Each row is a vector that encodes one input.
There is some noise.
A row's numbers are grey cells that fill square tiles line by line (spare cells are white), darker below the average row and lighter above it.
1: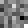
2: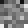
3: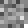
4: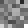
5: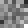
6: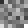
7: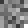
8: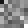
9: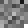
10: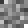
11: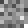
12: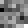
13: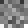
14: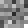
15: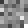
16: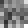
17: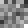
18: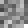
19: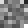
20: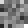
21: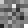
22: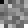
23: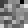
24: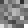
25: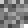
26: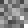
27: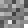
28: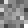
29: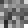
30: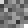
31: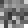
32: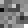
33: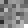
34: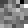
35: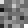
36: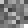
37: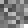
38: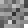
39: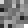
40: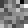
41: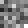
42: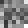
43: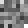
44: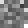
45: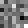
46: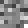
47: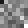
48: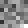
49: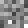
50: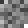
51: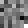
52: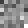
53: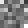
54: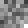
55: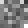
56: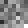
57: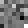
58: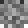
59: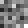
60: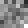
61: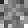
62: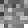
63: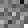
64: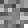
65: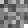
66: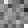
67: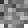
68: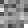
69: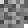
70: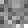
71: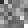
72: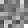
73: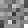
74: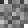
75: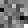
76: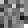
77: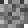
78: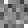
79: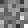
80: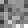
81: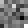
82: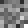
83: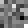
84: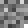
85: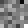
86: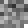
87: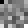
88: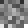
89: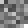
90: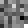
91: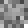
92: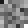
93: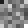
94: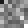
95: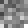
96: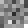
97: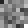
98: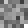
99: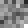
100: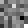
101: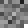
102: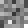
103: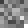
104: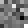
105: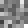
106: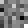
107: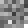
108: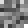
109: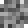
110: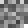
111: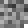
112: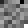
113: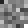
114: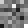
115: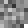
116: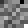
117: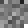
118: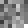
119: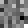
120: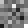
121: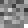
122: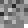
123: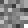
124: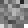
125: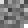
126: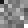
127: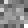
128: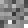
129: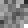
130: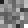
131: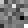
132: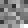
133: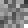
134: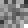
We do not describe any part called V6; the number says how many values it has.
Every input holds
either a point on a 7-point line and a value of V6, or a list of up to two points on a 5-point line.
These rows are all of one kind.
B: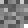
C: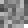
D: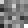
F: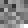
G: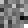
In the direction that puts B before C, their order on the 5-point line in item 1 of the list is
B, F, C, D, G.
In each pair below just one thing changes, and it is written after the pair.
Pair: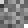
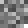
the place on the 5-point line in item 2 of the list
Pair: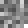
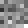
the place on the 5-point line in item 2 of the list
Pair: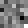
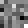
the place on the 5-point line in item 2 of the list
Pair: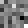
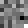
the place on the 5-point line in item 2 of the list
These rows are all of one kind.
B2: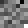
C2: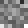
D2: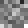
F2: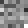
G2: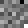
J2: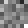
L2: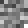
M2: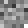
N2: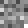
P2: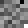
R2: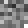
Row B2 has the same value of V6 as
G2, J2, P2 and R2.
